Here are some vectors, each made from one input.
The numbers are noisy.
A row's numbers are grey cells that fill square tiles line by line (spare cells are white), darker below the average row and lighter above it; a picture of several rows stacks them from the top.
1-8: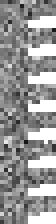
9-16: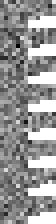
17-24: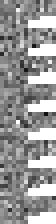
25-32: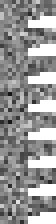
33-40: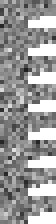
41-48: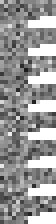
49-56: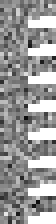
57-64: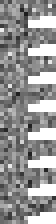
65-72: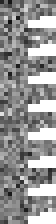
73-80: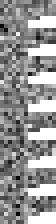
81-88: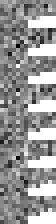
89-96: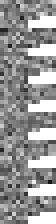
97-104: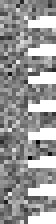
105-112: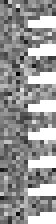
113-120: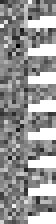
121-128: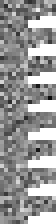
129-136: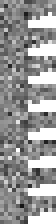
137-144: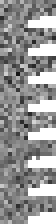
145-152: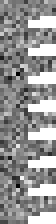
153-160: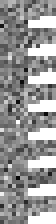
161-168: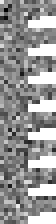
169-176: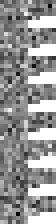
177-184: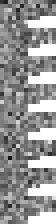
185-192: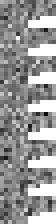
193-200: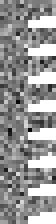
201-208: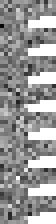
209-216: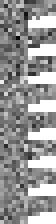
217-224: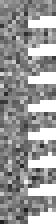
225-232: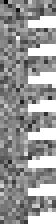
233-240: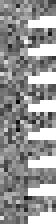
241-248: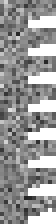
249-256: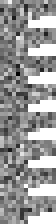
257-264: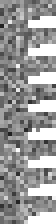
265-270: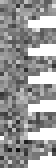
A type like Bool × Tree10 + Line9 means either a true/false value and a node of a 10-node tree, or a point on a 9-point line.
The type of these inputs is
Bool × Bool × Bool × Circle8 × Tree12.
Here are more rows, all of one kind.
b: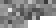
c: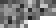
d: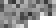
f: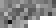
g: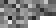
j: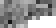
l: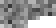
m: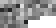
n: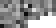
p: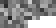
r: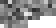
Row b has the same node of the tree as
f, j and l.
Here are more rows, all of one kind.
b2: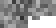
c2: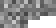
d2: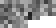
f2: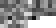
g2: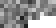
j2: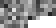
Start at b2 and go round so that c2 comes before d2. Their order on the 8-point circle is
b2, g2, c2, d2, j2, f2.
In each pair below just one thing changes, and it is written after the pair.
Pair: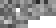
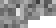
one of the three true/false values
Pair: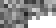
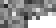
one of the three true/false values
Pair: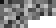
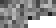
the node of the tree
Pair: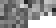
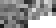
one of the three true/false values
